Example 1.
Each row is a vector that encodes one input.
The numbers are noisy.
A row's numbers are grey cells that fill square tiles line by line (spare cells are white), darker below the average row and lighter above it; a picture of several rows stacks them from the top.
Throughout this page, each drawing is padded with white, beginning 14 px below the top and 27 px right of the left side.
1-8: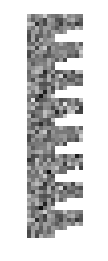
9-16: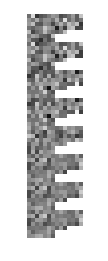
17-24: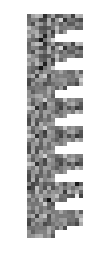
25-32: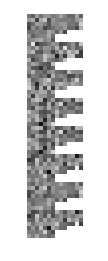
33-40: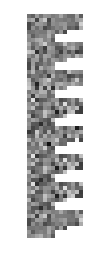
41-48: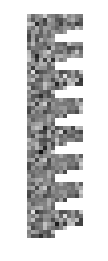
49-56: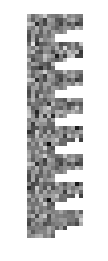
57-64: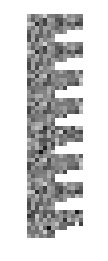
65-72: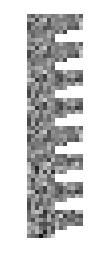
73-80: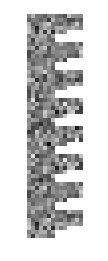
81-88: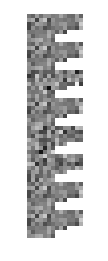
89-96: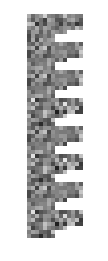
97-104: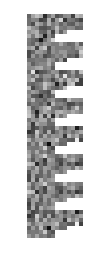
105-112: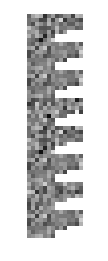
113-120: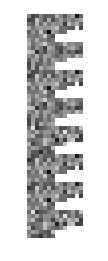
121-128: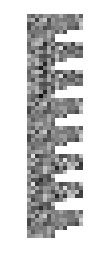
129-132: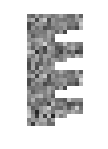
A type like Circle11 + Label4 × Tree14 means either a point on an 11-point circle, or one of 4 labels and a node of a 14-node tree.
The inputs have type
Label6.
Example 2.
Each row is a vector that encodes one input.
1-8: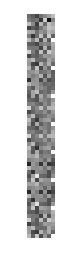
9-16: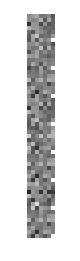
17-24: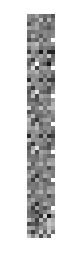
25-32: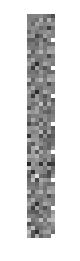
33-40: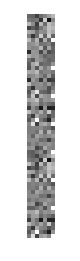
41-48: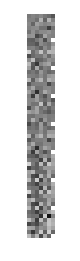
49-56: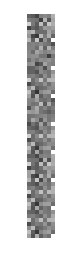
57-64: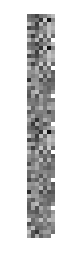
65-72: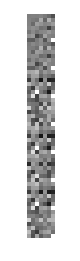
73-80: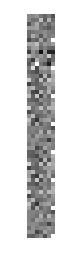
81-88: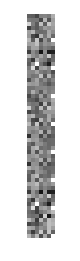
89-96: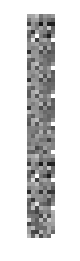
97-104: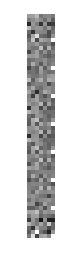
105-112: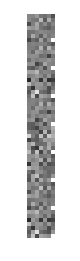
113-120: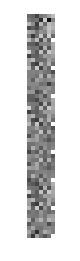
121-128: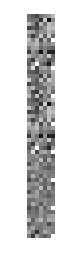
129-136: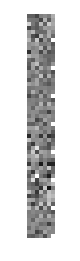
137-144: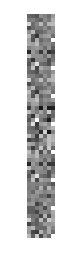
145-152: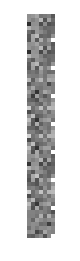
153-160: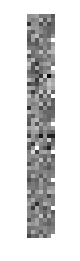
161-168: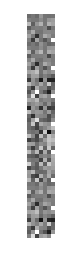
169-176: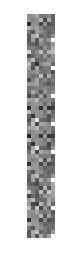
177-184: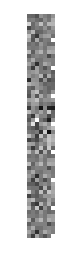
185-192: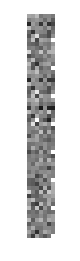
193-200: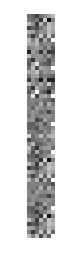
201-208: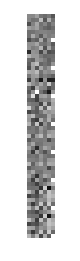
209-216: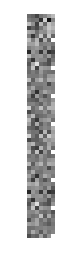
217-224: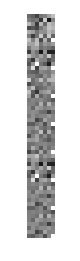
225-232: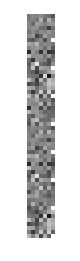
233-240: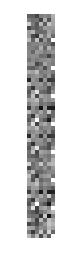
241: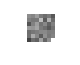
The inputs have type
Line9.
